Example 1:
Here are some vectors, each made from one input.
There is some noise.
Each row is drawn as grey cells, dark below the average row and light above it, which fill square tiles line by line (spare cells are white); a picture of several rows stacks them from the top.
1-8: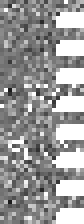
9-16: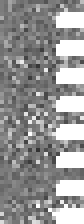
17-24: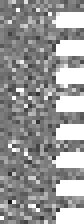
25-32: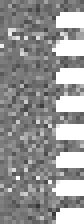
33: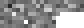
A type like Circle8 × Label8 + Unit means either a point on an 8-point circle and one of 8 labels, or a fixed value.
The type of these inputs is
Line4.
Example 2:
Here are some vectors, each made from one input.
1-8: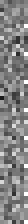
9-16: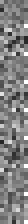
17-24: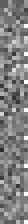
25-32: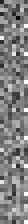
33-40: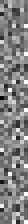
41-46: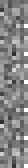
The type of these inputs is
Line7.
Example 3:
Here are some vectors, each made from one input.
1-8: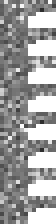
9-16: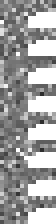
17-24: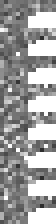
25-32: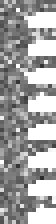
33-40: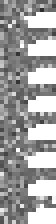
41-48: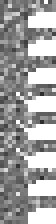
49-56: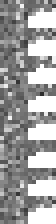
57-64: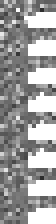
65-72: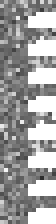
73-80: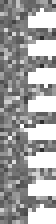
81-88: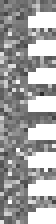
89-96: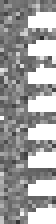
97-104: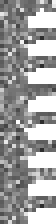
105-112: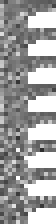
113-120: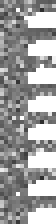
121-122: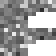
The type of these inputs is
Line17.
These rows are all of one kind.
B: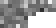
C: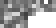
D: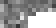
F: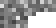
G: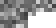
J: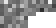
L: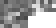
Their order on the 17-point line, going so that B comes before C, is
J, B, F, D, L, C, G.
